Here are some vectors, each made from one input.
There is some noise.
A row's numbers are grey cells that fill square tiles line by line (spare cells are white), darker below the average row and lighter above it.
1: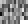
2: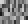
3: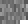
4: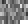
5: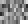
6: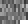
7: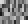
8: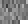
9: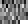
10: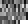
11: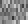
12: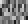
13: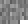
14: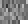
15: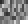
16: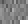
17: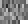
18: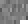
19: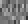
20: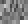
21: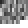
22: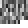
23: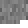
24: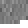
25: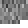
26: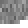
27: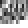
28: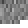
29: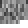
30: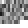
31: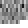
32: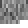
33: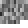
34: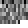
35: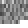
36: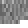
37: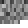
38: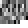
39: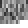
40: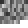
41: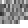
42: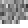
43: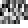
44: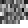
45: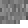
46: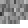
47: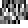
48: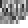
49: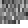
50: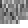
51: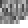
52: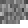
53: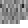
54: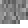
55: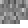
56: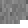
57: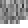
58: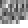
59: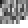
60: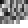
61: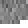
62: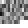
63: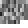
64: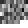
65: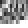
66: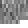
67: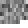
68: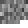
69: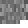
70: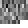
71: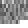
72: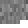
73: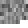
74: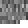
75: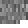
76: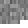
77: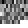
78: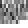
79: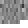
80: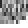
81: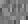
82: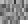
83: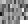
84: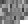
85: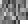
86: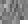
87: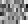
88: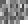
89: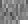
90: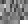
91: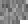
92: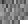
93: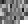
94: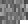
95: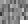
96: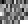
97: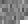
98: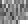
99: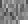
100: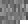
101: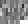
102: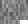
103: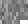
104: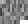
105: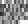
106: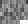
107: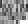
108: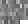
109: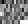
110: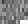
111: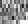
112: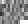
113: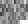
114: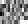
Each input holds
one of 7 labels.
